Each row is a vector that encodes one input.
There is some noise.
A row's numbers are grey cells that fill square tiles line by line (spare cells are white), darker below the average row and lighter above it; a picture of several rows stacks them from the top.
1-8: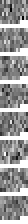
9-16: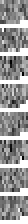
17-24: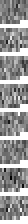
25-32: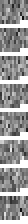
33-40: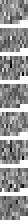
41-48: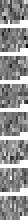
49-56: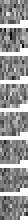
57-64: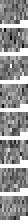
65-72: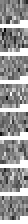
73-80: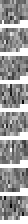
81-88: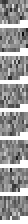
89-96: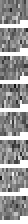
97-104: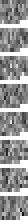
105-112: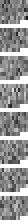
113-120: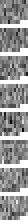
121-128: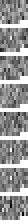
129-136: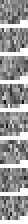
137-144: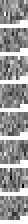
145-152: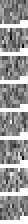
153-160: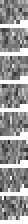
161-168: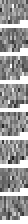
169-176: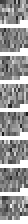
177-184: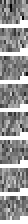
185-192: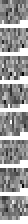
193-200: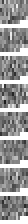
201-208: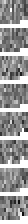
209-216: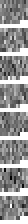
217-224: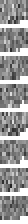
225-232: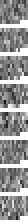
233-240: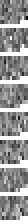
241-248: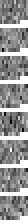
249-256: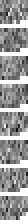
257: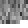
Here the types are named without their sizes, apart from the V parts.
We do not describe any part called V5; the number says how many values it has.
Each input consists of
a point on a circle, together with a list of items, each either a point on a line, or a value of V5.
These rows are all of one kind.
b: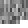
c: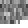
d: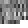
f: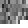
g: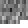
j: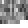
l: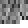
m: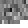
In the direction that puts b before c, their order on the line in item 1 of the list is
g, b, l, j, d, m, c, f.
